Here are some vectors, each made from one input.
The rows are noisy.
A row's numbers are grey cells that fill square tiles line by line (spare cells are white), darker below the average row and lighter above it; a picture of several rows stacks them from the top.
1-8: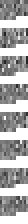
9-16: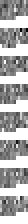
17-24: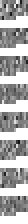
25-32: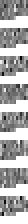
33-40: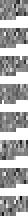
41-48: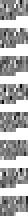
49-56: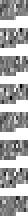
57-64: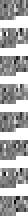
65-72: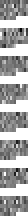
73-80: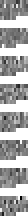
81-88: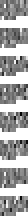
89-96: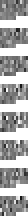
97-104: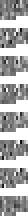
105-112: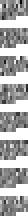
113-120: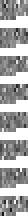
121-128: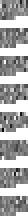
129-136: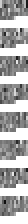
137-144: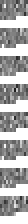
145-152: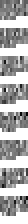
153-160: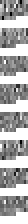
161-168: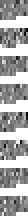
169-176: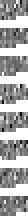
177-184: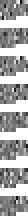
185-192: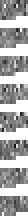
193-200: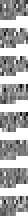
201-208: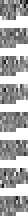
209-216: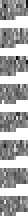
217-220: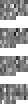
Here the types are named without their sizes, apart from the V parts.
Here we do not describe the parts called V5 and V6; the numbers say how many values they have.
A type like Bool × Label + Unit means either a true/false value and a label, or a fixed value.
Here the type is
Bool × V5 × V6 + List(Line).
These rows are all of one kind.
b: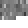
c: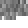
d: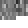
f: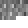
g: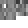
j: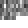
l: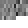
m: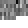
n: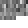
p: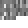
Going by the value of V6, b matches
c, f and g.
